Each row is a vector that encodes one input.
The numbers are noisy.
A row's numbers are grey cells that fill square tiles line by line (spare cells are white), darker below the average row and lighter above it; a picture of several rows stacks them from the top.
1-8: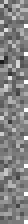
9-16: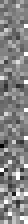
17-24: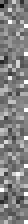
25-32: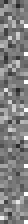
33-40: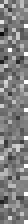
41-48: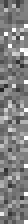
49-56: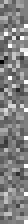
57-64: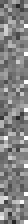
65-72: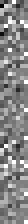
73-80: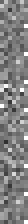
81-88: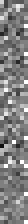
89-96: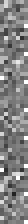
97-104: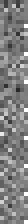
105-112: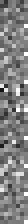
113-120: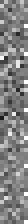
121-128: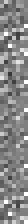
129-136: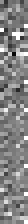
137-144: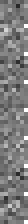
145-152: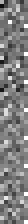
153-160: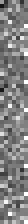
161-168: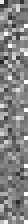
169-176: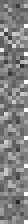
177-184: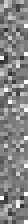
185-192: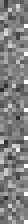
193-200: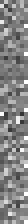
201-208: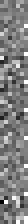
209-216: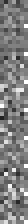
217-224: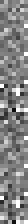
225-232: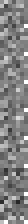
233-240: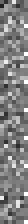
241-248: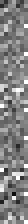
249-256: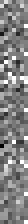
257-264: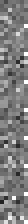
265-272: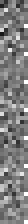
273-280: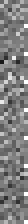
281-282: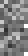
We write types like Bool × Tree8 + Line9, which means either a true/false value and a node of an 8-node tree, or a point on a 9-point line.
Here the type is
List2(Circle6).
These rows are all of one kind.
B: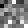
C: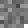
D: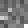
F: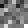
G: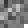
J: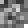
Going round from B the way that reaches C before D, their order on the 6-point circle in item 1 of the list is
B, F, C, D, G, J.
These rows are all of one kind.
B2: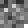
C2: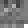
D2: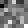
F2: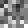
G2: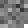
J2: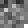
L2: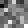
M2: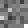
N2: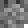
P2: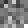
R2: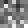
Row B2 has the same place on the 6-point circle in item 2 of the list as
F2 and J2.
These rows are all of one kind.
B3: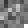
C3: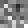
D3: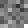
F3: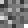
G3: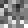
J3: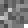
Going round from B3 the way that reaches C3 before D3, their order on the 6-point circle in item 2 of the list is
B3, C3, J3, D3, F3, G3.
